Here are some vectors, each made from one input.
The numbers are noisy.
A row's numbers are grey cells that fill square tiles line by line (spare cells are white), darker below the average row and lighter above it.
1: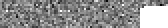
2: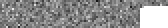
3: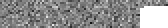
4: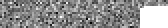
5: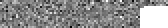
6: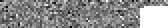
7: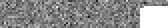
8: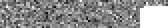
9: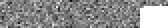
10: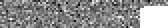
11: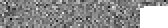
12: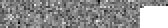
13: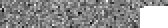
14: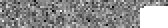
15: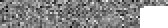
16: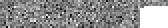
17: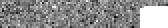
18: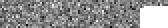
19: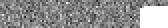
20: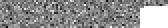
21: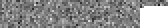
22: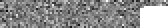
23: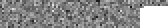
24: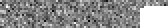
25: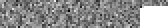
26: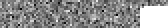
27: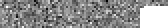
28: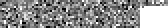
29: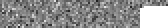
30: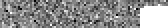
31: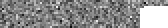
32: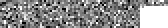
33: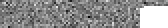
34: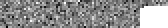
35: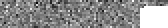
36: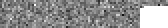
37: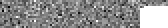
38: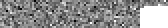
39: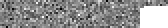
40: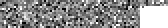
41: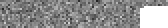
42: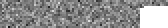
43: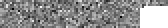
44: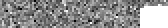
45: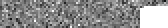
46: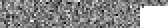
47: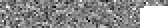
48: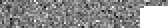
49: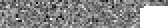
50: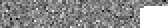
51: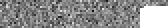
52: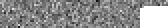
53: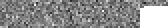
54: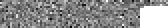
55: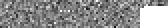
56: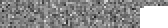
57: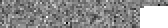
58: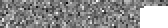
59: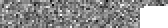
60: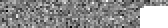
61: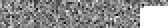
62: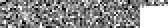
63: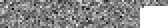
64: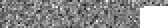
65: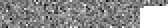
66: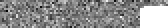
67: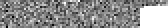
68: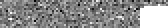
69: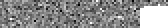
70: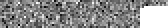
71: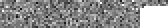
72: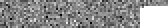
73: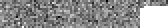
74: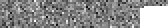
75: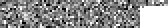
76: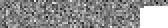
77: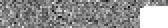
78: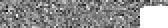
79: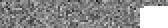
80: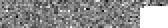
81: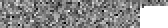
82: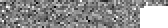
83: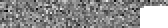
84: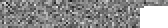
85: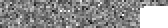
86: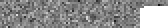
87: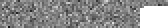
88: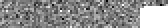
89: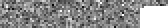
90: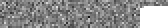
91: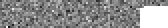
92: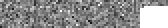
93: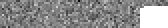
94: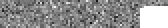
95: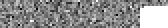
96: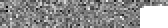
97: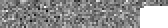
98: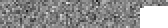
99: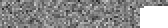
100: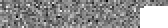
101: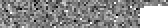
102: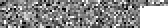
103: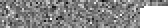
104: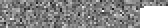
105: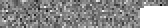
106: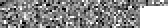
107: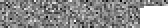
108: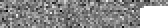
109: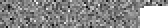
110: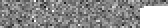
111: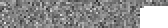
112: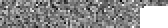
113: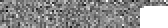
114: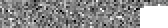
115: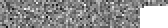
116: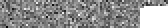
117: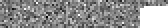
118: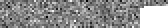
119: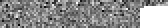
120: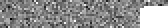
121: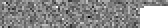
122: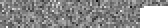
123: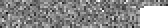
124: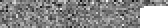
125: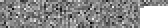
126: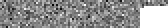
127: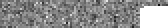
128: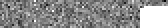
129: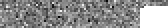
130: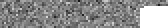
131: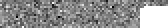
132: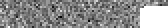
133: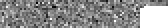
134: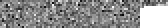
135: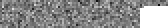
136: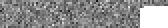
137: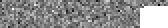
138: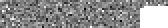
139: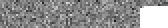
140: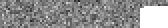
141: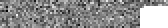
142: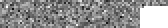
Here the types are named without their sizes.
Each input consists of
a list of points on a circle.
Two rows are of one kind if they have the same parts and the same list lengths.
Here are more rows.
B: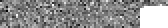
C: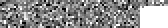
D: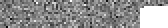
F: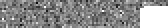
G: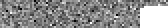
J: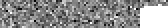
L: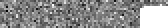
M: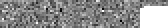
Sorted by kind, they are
B, G, J, L
C
D
F, M

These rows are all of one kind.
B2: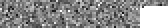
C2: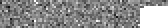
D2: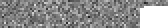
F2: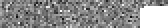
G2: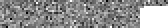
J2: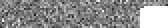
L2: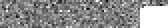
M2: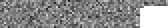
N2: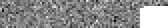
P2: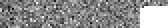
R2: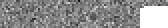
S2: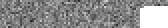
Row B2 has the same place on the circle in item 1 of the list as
F2 and L2.
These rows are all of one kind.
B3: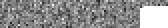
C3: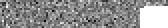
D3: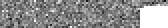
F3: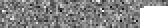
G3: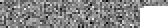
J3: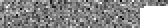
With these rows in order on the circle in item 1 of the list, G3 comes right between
D3 and J3.
